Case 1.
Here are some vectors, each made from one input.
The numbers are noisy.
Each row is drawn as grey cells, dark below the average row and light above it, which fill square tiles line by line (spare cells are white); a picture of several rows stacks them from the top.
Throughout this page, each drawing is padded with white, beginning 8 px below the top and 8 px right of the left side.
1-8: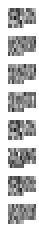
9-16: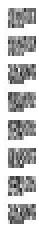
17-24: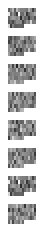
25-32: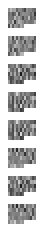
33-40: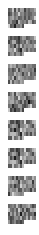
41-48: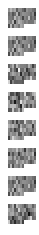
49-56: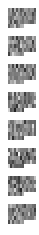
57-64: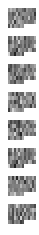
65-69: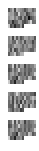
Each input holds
a point on a 14-point circle.
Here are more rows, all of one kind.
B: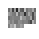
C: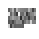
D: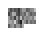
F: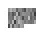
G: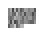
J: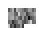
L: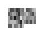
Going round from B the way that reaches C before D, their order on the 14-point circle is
B, G, F, C, J, D, L.
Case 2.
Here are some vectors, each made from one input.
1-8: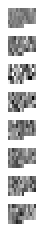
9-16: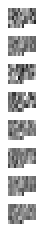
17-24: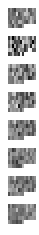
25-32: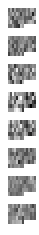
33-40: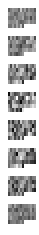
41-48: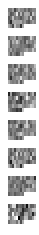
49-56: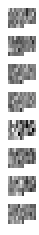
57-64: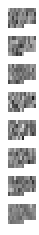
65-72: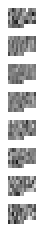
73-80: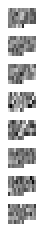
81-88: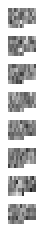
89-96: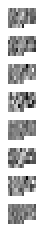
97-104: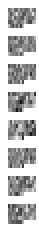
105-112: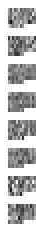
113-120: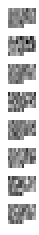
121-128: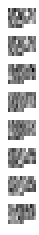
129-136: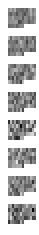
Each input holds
a node of a 15-node tree.
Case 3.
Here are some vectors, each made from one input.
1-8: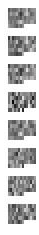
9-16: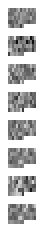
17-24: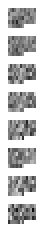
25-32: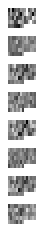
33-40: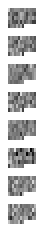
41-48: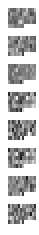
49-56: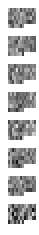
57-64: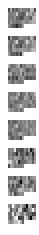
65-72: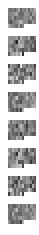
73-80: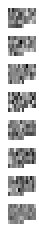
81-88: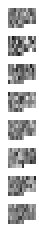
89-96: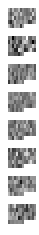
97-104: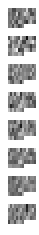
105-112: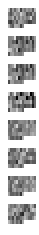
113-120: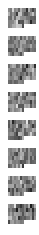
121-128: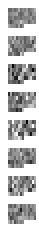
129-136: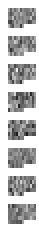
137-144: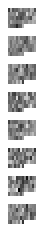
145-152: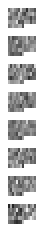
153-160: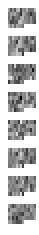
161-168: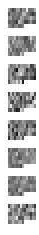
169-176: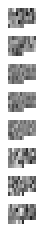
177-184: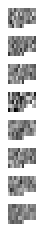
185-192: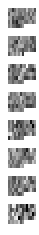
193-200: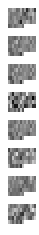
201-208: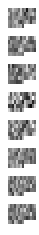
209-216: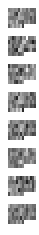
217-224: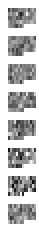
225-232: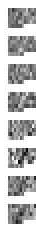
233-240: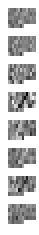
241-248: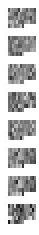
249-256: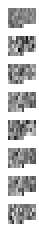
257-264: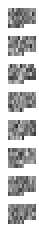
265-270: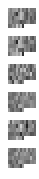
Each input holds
a node of a 16-node tree.
